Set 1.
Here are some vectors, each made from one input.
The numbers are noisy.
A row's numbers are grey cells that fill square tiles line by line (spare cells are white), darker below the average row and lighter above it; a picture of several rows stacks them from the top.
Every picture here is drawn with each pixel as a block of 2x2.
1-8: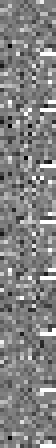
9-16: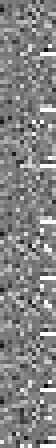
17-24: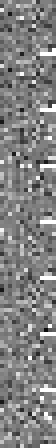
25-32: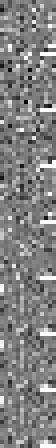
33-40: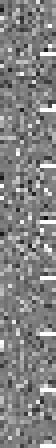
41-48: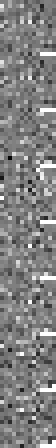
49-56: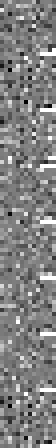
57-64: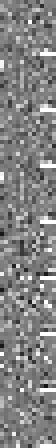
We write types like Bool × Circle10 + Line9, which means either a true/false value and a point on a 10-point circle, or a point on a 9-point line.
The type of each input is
Bool × (Circle9 + Unit).
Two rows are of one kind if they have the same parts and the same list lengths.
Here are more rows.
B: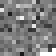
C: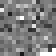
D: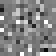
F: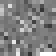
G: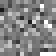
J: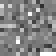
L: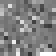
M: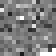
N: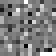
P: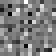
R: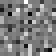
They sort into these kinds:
B, C, M, N, P, R
D, F, G, J, L

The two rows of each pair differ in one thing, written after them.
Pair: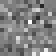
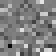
the place on the 9-point circle
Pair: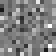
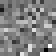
the place on the 9-point circle
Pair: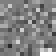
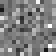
the true/false value
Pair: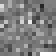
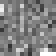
the place on the 9-point circle
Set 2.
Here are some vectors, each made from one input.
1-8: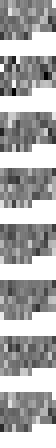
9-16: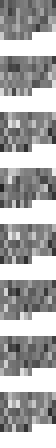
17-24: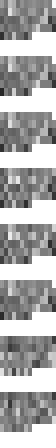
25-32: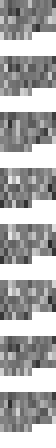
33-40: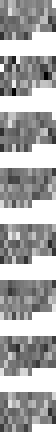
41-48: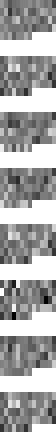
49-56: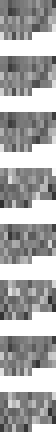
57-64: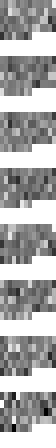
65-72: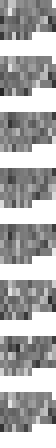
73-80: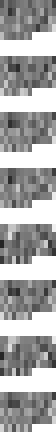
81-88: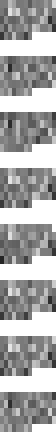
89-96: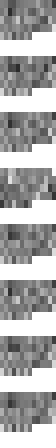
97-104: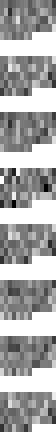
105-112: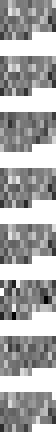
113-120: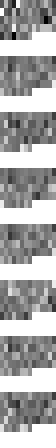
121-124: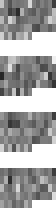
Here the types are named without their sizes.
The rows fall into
3 kinds.
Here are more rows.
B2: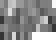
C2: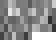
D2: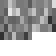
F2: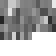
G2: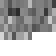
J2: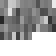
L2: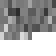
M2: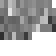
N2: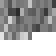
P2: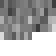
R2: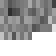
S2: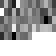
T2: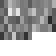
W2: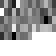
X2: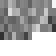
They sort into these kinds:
B2, C2, D2, F2, J2, M2, T2, X2
G2, L2, N2, P2, R2
S2, W2

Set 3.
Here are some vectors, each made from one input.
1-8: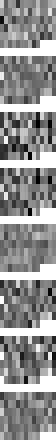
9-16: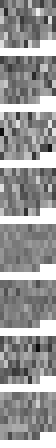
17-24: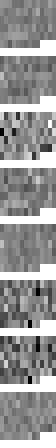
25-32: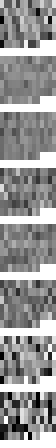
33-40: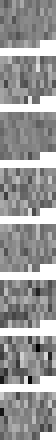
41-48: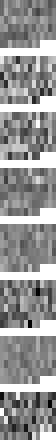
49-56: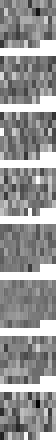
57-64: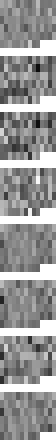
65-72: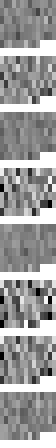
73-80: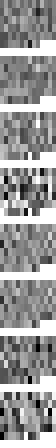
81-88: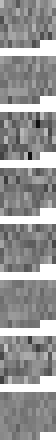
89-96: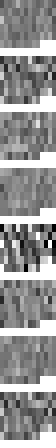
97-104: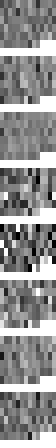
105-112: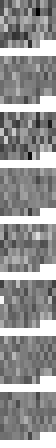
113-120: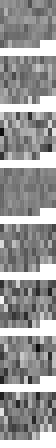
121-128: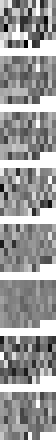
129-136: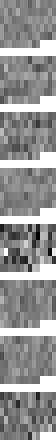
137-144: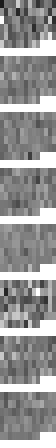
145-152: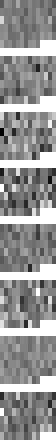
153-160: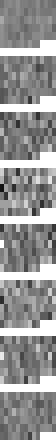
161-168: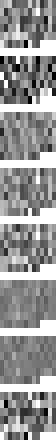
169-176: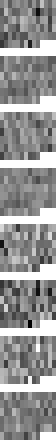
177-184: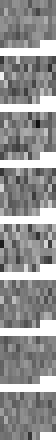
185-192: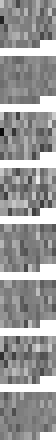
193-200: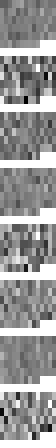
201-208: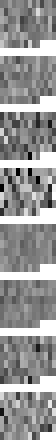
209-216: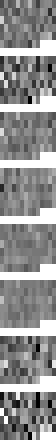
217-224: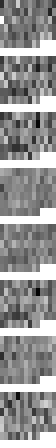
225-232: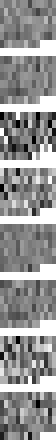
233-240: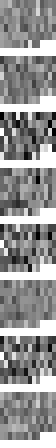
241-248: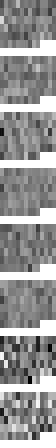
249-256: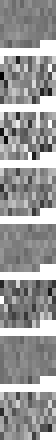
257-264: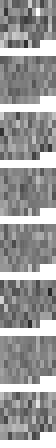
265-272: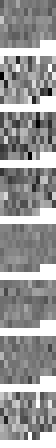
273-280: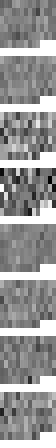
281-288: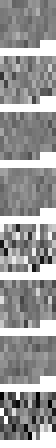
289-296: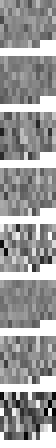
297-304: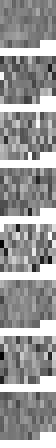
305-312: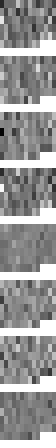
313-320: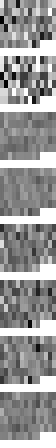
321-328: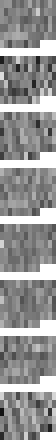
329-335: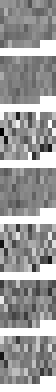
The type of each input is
List2(Line4).
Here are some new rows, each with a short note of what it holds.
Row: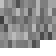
a list of two items
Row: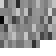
a list of two items
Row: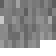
a list of one item
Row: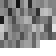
the empty list
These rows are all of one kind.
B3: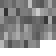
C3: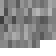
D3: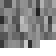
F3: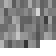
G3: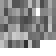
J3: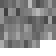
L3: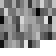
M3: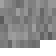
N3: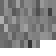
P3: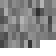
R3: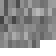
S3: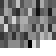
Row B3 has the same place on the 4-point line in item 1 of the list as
C3, D3, J3 and R3.
